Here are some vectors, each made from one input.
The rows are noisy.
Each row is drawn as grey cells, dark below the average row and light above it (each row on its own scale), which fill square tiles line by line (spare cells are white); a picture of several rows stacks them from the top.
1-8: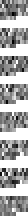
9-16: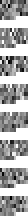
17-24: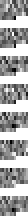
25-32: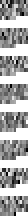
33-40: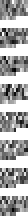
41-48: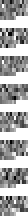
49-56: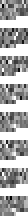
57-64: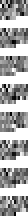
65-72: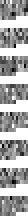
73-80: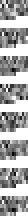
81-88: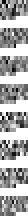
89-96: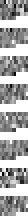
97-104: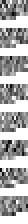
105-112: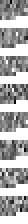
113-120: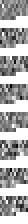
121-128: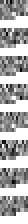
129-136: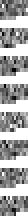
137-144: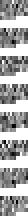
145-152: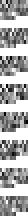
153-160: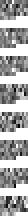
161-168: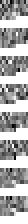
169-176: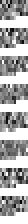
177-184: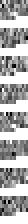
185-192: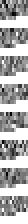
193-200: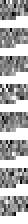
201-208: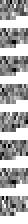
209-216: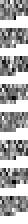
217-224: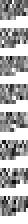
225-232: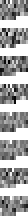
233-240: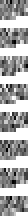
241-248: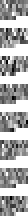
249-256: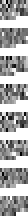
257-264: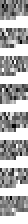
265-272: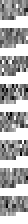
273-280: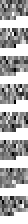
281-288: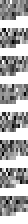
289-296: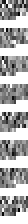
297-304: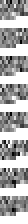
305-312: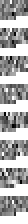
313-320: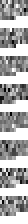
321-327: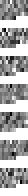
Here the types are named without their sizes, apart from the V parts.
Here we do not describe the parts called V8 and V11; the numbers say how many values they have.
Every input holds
a true/false value and a value of V8, together with either a point on a line, or a value of V11.
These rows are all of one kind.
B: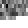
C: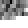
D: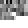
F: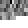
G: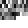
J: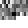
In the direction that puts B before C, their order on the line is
D, B, C, J, G, F.
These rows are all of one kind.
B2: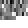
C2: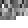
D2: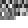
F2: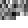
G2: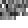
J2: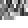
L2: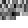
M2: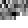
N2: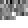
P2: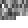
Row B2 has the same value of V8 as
C2, L2, M2 and N2.
